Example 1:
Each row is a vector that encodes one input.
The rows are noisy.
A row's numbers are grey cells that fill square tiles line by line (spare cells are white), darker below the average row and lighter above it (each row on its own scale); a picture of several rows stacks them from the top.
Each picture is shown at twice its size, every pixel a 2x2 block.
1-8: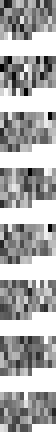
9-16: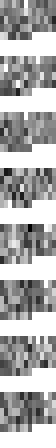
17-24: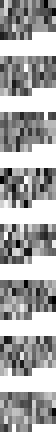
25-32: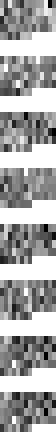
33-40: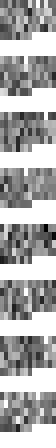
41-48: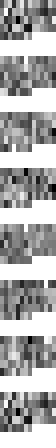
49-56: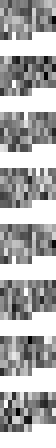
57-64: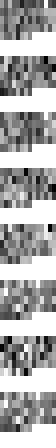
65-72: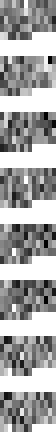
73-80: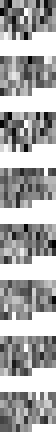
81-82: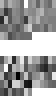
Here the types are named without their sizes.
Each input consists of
a node of a tree.
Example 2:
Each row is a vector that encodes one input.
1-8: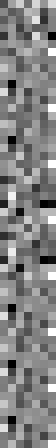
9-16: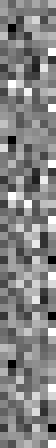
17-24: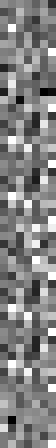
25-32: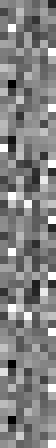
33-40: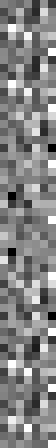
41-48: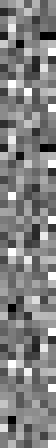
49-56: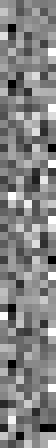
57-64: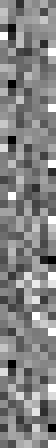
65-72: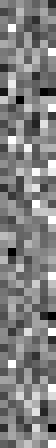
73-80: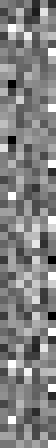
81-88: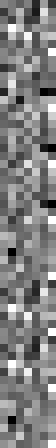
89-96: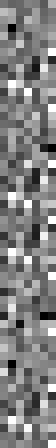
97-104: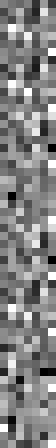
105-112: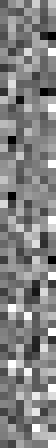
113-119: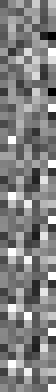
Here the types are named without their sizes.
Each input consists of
a point on a line.
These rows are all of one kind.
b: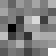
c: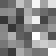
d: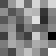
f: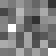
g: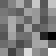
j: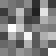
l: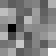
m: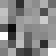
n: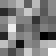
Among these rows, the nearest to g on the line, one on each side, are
d and n.
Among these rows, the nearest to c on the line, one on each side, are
b and d.
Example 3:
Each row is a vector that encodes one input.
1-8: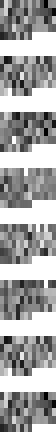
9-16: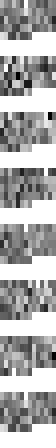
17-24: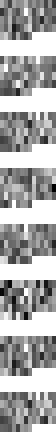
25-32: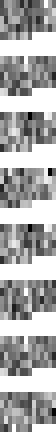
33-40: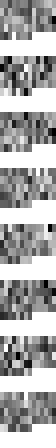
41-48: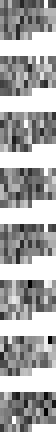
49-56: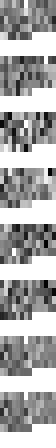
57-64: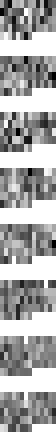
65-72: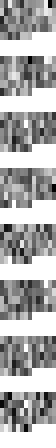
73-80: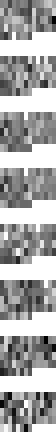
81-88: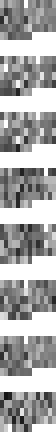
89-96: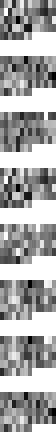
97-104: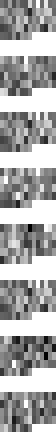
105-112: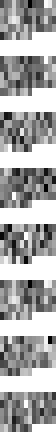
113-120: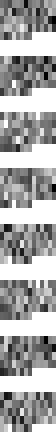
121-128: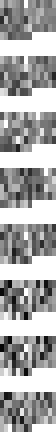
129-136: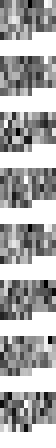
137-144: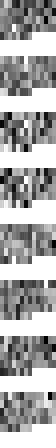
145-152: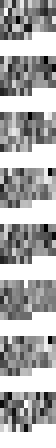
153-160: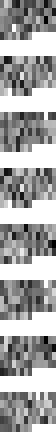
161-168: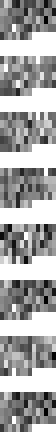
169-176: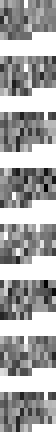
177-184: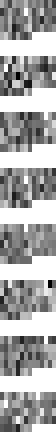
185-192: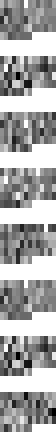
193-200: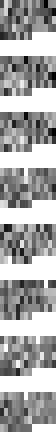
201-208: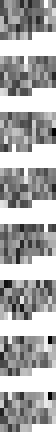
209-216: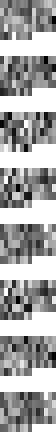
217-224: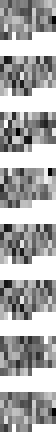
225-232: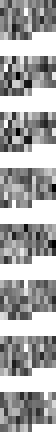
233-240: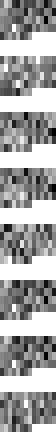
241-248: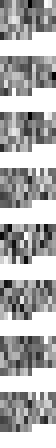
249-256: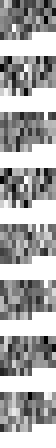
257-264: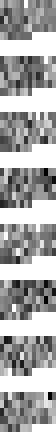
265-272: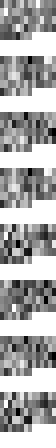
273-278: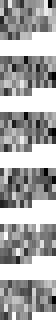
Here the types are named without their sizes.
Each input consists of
a node of a tree.
